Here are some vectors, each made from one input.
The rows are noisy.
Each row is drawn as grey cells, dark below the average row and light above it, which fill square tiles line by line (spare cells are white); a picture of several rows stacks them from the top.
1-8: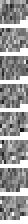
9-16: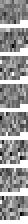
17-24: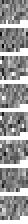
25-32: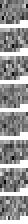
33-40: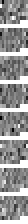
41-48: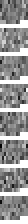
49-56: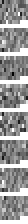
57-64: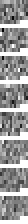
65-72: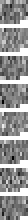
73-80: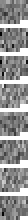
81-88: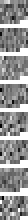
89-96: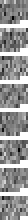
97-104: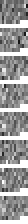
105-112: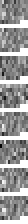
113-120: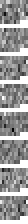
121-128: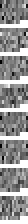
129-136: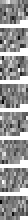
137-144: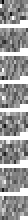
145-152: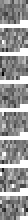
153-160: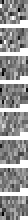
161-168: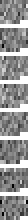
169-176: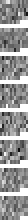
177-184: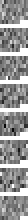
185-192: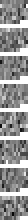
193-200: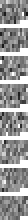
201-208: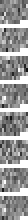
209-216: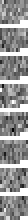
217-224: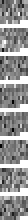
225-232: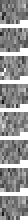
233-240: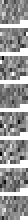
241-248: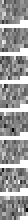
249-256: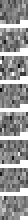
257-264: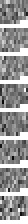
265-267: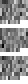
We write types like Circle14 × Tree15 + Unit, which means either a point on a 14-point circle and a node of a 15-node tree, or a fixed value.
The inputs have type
Line8 × (Tree17 + Unit).
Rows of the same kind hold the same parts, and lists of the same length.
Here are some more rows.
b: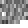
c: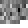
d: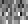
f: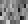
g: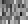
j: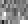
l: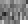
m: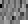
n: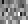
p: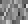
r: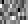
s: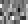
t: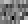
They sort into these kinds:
b, j
c, d, f, g, l, m, n, p, r, s, t

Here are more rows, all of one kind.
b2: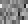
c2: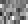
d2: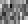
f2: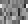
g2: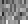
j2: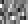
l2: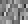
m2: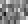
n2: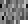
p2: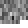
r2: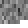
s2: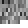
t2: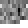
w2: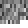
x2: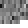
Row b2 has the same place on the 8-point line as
d2, l2, p2 and w2.
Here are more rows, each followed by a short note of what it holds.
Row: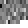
a point on an 8-point line and a node of a 17-node tree
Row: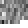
a point on an 8-point line
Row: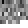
a point on an 8-point line and a node of a 17-node tree
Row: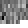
a point on an 8-point line and a node of a 17-node tree
